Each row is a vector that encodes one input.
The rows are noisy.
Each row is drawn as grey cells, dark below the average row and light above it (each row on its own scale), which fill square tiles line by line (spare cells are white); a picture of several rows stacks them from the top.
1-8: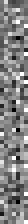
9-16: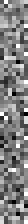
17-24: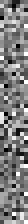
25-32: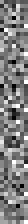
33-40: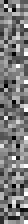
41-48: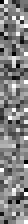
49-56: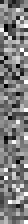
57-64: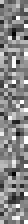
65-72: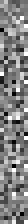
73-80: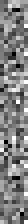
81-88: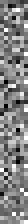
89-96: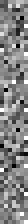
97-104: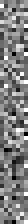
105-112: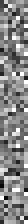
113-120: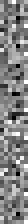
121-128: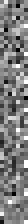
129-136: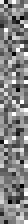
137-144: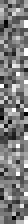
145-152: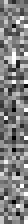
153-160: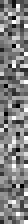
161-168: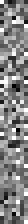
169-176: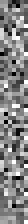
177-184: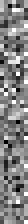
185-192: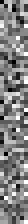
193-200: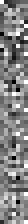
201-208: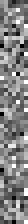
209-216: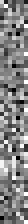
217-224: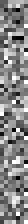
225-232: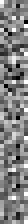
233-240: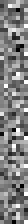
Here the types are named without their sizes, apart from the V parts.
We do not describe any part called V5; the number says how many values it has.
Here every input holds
a point on a line and a value of V5, together with either a point on a circle, or a fixed value.
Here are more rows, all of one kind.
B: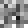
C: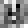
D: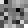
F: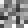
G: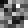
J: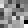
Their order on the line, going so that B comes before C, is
F, J, G, B, D, C.
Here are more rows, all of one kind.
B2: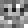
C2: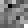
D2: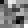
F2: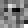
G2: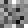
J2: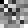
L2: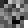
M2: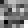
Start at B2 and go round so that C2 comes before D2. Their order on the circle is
B2, M2, J2, L2, F2, C2, G2, D2.
